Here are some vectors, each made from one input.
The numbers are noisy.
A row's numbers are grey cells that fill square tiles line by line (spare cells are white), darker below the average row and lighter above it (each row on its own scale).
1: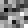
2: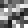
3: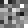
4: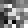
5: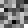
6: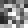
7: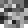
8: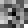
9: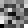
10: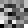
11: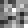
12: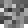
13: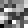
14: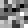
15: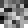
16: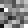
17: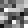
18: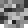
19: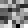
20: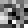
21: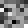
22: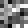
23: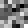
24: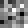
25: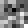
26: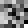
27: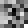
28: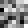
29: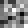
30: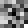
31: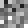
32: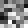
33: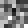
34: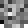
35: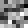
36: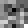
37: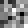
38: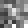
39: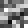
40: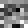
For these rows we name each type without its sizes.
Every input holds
a point on a line and a true/false value.
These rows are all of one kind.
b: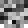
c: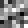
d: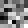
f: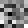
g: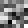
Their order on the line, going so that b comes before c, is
f, b, c, g, d.
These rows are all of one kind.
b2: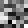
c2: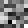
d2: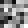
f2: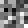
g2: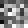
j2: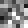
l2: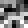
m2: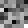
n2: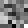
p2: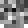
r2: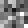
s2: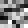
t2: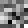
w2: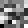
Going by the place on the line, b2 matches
c2, j2, l2 and n2.
